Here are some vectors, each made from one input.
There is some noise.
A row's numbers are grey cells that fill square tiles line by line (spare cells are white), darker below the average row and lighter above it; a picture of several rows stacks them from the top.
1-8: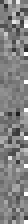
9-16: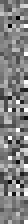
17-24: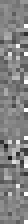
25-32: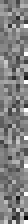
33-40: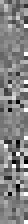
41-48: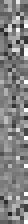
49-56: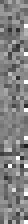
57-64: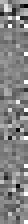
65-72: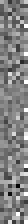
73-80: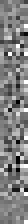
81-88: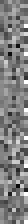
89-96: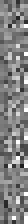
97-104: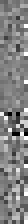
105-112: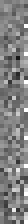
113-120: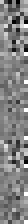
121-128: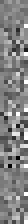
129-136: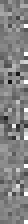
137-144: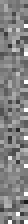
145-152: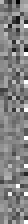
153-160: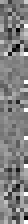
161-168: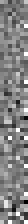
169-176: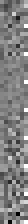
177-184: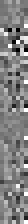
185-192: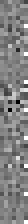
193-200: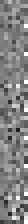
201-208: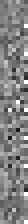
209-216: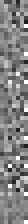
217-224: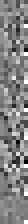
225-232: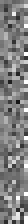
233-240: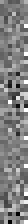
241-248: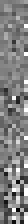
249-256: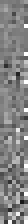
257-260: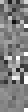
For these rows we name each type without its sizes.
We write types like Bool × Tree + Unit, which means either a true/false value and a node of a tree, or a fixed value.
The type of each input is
Bool × Bool × Bool × Bool + Circle + Label.
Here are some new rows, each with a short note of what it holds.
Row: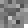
a label
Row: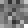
a point on a circle
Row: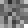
a point on a circle
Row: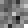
a point on a circle
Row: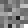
four true/false values
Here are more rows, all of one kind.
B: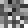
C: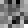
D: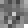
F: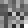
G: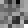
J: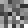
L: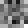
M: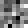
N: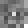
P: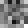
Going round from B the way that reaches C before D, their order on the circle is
B, C, P, L, D, J, N, M, F, G.
